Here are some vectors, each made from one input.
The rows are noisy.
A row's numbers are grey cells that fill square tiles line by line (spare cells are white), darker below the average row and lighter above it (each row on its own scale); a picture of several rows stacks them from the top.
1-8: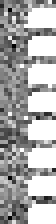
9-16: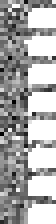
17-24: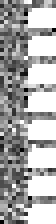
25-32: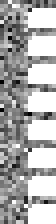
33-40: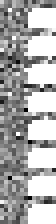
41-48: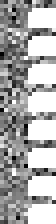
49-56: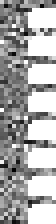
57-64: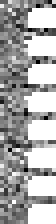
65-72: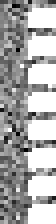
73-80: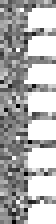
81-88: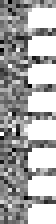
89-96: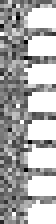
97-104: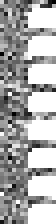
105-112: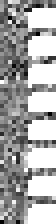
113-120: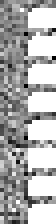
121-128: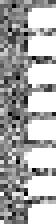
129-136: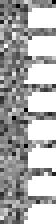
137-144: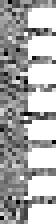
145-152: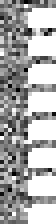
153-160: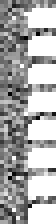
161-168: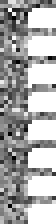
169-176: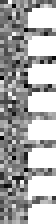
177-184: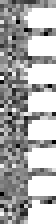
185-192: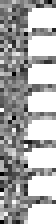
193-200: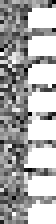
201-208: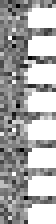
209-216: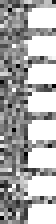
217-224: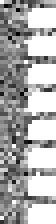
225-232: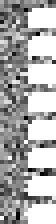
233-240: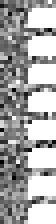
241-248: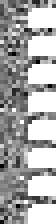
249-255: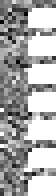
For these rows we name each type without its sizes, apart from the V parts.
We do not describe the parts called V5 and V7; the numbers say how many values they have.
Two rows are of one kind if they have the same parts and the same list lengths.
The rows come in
3 kinds.
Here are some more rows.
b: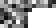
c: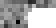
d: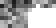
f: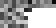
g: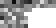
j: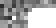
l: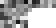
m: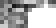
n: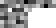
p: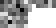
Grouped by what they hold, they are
b, d, n
c, j, l, m, p
f, g

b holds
a true/false value and a value of V5.
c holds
a label and a point on a line.
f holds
a label and a value of V7.
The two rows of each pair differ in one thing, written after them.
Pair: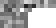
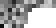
the label
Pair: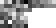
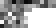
the label
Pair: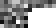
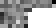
the label
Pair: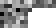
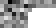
the label
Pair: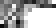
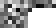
the value of V7
